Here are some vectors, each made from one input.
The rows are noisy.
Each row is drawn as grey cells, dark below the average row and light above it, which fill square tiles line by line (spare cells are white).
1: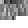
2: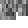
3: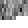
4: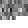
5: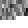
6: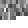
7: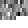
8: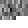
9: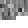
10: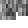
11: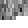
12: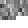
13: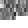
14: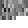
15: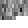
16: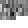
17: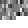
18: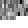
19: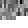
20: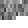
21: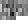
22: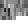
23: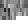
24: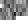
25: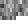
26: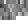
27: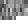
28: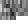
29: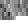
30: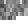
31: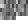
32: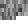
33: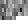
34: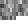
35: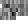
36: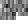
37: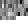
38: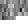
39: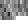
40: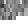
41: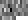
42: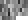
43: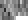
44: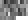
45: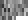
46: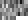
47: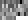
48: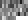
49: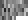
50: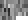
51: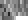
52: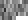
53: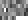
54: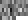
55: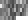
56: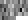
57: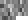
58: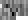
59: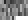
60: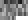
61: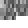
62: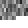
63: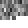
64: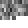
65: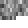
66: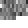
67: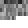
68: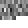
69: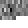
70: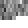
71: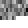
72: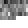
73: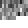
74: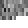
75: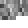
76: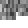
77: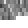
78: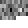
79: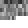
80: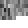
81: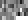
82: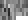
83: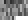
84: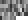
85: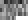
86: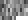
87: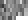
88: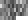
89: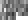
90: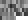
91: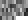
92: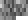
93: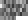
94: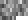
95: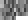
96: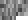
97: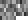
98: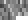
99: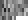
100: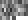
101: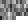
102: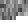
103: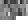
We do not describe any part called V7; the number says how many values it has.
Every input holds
a true/false value and a value of V7, together with either a point on a 6-point circle, or a fixed value.
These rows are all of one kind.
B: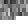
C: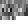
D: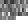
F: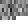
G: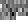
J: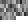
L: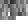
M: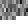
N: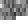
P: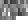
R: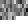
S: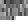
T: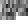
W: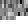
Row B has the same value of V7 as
C, S and T.
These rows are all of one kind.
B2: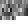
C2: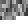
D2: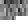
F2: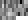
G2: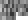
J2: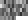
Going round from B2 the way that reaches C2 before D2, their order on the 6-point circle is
B2, C2, F2, D2, J2, G2.
